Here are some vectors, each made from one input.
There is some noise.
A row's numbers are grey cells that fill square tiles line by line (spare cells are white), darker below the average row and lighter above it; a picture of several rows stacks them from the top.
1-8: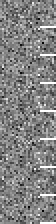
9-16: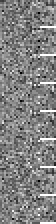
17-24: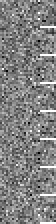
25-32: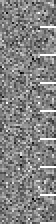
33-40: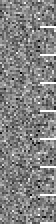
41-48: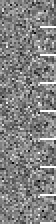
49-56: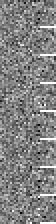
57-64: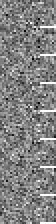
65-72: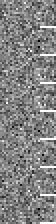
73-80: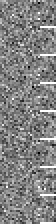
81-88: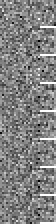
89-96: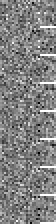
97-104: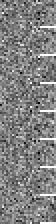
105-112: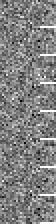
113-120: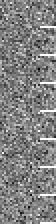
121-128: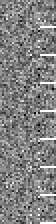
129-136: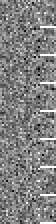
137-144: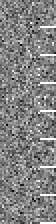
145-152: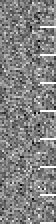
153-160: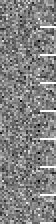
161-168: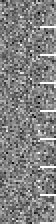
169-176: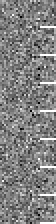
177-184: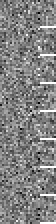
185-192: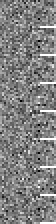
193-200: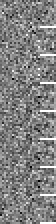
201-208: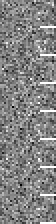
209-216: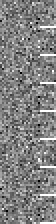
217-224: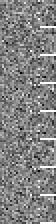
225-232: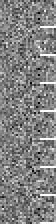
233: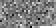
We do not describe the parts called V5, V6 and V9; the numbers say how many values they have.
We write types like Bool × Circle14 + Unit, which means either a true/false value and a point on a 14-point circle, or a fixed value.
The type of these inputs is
(Bool × Bool × Bool + Unit) × Line8 + (Line7 + V5) × V6 × V9.
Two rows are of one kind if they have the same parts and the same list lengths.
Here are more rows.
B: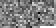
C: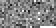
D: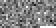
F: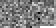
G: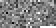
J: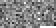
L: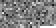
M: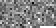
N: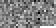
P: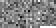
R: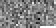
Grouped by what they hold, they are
B, F
C, G, P
D, J, M
L, N, R

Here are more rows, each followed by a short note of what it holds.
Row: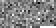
a value of V5, a value of V6 and a value of V9
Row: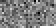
a point on an 8-point line and three true/false values
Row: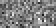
a point on a 7-point line, a value of V6 and a value of V9
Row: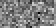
a point on an 8-point line
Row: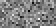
a value of V5, a value of V6 and a value of V9
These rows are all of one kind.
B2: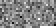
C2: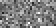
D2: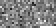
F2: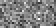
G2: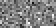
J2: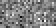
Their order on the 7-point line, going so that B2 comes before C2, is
F2, B2, G2, C2, D2, J2.
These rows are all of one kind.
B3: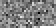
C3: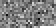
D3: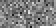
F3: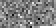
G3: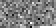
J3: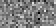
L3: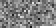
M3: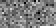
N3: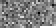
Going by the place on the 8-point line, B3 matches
C3 and J3.
